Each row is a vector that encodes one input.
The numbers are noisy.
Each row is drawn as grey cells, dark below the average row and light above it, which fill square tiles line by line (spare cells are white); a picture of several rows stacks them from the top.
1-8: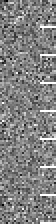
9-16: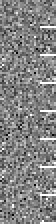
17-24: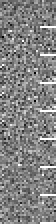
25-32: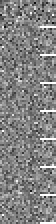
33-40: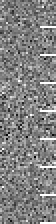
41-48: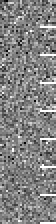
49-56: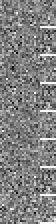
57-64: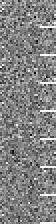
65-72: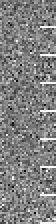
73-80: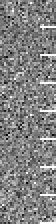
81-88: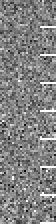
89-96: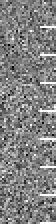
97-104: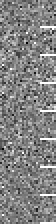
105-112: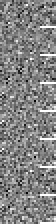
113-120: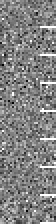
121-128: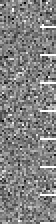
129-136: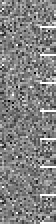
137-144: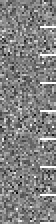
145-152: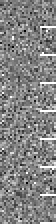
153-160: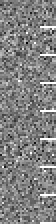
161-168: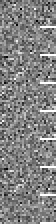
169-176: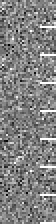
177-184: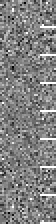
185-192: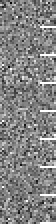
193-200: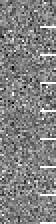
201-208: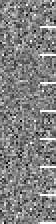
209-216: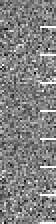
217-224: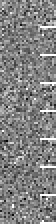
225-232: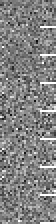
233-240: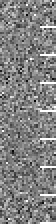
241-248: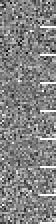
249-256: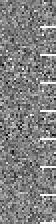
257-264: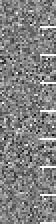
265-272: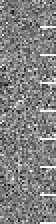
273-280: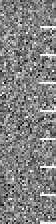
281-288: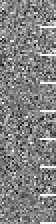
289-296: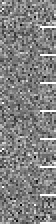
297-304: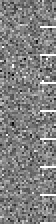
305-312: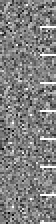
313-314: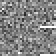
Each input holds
either a point on a 3-point line, a point on a 6-point line and a true/false value, or a point on a 15-point line, or a node of a 10-node tree.
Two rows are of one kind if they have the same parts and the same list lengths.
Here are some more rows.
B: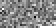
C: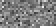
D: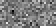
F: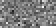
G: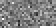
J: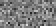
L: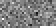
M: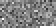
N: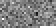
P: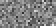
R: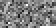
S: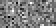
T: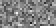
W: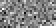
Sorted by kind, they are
B, W
C, D, F, G, J, L, M, N, P, T
R, S

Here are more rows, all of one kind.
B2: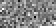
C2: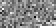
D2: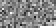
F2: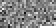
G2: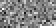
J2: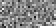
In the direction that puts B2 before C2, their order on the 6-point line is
G2, F2, B2, J2, C2, D2.
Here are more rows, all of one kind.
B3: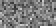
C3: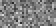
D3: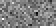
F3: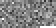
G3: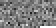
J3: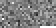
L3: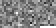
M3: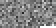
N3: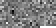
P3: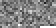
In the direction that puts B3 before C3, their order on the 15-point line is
N3, J3, D3, F3, M3, G3, B3, C3, P3, L3.
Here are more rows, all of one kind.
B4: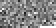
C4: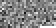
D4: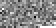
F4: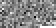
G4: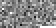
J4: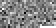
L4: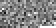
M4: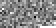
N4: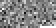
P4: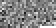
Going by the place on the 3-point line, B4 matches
D4, L4, M4 and N4.
